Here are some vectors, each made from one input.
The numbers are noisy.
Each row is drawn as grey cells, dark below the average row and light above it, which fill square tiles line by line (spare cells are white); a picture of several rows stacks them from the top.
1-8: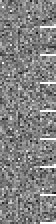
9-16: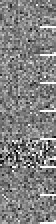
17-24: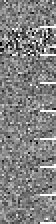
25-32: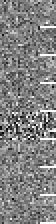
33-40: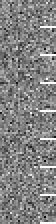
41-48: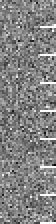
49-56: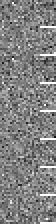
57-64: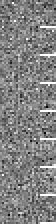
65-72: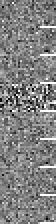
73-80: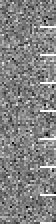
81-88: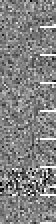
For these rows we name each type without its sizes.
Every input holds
either a fixed value, or four true/false values.
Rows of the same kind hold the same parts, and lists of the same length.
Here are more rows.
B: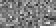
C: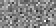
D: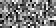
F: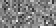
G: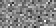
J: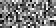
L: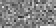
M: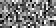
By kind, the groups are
B, C, F, G, L
D, J, M

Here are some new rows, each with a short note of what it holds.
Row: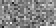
four true/false values
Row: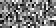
a fixed value
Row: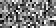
a fixed value
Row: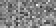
four true/false values
